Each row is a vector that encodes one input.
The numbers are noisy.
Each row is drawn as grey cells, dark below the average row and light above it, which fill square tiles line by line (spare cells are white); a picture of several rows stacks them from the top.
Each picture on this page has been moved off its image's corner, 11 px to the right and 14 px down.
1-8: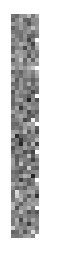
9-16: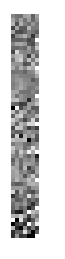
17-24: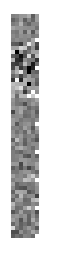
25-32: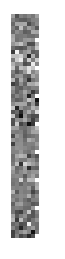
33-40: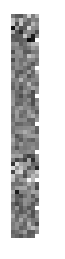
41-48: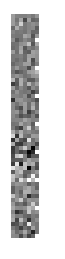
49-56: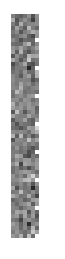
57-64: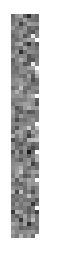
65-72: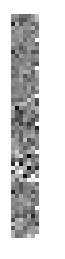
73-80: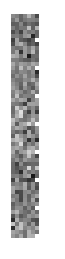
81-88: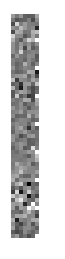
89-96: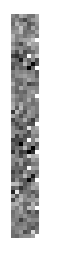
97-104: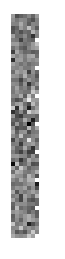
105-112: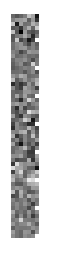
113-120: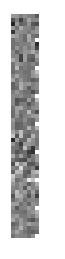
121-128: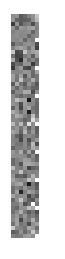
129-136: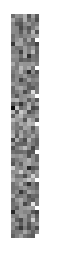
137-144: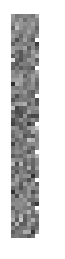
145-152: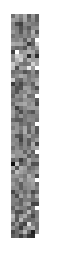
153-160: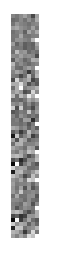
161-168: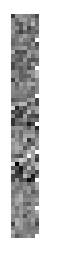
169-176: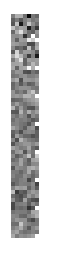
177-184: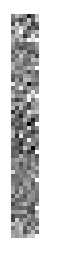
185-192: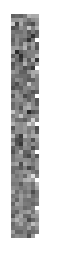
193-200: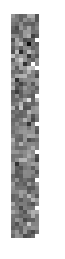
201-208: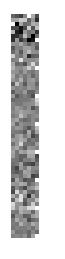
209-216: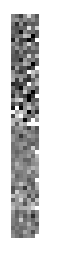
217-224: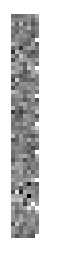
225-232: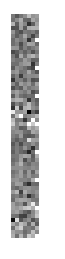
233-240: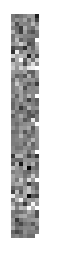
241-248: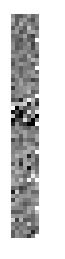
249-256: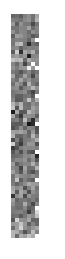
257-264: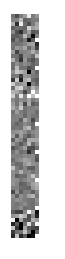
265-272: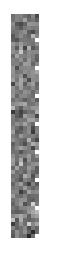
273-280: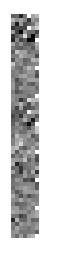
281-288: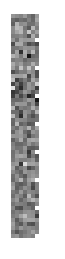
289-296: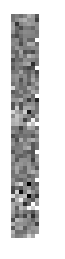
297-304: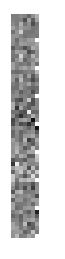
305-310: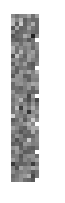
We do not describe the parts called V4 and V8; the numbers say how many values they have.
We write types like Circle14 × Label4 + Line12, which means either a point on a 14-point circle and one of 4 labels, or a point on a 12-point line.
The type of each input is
Bool × Label5 + Line7 × V4 + V8.
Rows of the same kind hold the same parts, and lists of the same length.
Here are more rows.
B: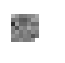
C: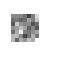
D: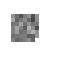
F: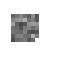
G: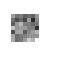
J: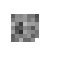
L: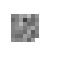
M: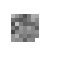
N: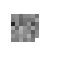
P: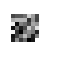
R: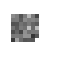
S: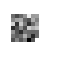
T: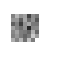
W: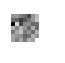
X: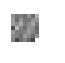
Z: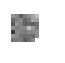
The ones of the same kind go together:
B, M, N, R, W, Z
C, D, G, L, S, X
F, J, P, T

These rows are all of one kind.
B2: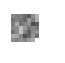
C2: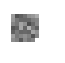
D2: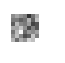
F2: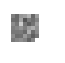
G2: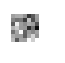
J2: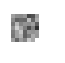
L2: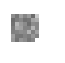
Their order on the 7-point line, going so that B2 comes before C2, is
F2, G2, J2, D2, L2, B2, C2.
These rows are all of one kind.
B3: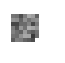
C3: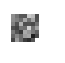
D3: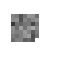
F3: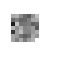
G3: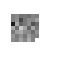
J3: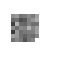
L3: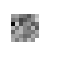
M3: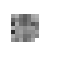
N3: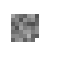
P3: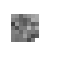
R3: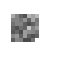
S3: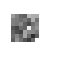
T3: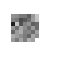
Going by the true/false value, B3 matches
C3, D3, G3 and N3.
